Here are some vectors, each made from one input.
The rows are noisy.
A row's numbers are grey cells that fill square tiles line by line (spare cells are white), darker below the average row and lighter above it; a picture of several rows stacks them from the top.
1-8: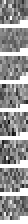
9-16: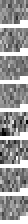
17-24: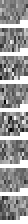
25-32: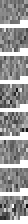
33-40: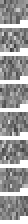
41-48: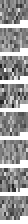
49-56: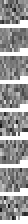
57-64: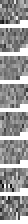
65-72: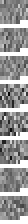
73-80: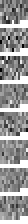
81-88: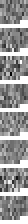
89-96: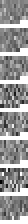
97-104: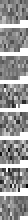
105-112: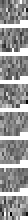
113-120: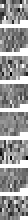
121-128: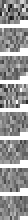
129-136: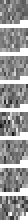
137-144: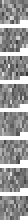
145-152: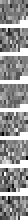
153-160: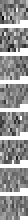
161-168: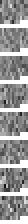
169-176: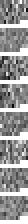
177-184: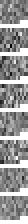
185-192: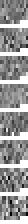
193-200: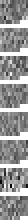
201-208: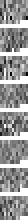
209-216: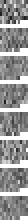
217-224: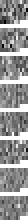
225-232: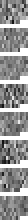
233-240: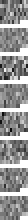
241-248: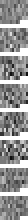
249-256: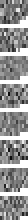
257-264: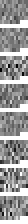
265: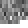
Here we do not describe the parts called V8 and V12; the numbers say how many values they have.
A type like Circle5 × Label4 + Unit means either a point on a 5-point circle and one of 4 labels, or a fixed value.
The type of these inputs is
Bool × Line3 × Line9 × V8 + V12.
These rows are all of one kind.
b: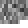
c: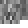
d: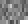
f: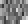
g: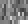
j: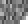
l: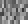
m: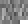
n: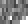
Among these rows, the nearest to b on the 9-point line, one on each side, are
c and g.
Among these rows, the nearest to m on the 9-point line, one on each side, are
f and j.
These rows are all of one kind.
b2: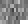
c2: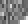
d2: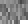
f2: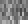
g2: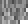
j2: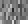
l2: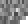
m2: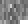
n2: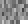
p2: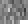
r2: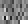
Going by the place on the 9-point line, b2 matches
c2 and m2.
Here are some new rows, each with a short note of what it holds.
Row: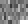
a point on a 3-point line, a point on a 9-point line, a true/false value and a value of V8
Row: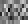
a value of V12
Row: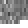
a point on a 3-point line, a point on a 9-point line, a true/false value and a value of V8
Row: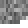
a point on a 3-point line, a point on a 9-point line, a true/false value and a value of V8
